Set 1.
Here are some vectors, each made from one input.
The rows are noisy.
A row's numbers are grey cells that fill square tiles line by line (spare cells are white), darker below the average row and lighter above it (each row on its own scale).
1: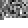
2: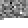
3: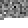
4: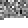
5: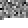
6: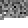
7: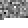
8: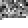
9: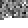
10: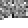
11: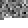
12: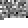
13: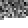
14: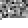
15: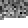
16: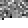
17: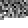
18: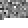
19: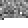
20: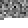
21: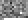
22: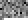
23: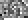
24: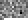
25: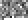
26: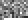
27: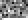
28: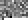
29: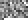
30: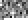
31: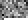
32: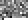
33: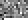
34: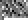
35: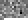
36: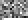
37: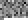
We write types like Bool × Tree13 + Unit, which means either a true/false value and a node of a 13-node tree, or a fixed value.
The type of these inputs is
Label5.
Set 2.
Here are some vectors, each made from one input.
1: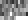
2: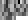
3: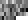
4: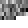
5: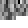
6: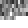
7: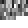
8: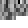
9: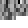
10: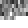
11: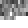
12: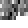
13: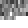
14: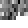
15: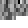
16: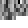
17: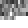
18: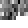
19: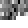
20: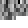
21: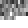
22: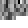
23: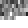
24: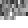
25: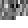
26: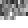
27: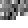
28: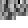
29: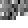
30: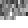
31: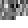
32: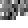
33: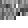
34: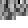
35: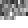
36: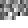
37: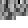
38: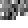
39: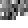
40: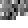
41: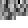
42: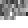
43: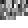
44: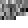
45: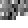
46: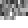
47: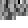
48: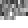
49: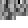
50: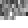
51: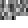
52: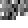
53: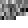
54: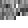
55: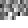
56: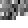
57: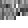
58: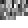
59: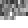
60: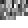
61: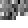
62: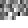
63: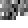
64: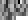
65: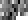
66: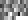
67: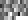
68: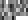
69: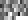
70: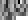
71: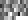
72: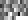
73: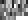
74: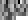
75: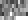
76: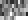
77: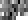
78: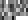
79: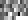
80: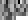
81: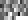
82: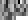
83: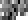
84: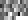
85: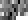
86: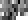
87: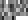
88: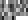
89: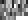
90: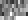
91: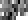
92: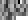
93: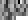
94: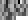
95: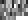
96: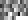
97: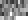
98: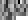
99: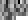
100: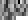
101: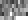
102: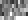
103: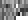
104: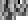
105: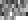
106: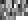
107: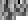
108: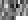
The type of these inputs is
Bool × Bool × Bool + Unit.
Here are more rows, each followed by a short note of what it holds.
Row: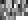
a fixed value
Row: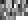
a fixed value
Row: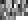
a fixed value
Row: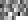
three true/false values
